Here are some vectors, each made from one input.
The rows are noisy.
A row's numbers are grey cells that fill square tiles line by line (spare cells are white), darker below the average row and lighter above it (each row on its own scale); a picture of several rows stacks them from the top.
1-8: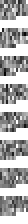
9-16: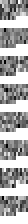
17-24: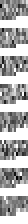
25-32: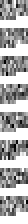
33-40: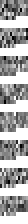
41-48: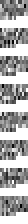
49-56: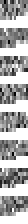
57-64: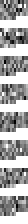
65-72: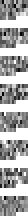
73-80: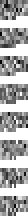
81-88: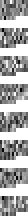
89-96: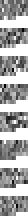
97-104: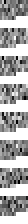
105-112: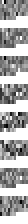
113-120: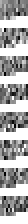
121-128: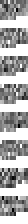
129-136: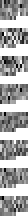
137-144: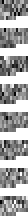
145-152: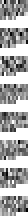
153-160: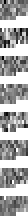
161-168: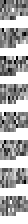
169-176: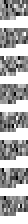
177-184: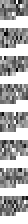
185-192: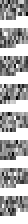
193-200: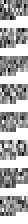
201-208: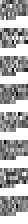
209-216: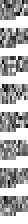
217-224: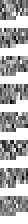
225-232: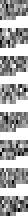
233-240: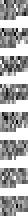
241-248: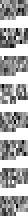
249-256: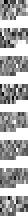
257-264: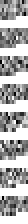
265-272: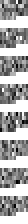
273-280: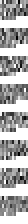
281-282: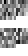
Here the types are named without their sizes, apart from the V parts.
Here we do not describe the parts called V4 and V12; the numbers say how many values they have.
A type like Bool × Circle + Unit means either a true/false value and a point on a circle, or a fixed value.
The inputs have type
(Bool × Line + V4) × V12.
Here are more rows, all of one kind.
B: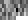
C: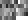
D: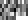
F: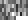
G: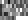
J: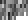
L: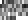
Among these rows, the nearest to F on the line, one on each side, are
C and D.
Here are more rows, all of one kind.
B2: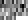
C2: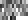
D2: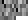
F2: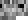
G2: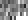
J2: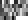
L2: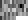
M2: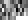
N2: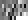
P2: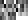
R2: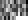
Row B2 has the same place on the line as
J2, L2, M2 and P2.
